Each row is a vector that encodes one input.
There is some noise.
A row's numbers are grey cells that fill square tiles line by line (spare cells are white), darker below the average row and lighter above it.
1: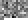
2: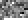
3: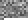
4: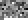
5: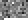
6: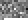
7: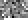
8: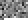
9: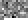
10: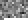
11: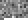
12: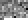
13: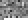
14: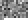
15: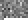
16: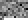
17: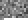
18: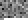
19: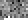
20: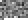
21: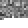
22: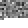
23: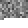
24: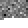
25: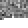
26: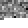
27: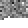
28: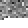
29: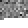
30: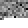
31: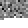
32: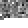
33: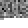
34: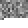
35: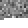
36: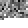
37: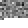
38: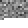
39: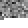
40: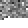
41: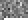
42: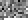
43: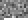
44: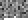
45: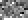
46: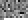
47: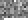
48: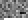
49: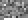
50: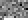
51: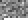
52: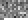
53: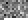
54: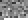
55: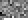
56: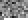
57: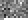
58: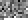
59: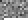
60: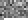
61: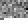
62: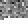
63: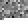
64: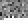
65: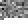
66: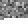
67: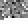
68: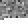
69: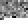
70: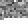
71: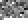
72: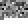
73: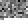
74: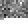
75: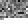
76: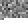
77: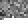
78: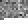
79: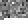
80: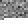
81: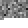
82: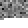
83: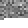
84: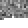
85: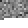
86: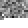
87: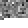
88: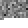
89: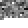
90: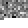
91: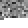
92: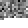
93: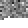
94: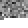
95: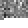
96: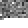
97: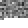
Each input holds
a point on a 7-point line, together with either a point on a 7-point line, or a node of a 10-node tree.
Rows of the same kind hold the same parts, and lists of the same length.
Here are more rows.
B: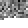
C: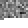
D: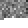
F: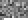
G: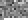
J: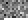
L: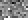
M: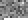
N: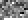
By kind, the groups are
B, C, N
D, F, G, J, L, M

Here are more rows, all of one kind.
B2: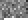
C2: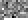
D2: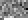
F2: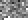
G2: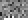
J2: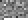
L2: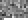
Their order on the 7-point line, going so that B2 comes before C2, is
F2, G2, J2, L2, B2, C2, D2.
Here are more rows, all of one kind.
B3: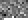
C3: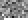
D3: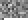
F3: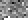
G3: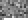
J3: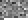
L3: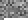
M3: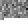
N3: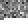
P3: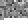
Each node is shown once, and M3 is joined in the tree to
F3 and G3.
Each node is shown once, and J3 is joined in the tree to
F3 and N3.
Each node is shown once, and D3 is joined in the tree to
F3 and L3.
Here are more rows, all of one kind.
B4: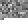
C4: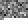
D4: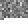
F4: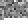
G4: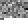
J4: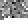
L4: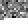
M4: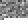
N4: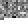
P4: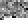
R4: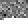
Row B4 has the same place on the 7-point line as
C4, L4 and N4.
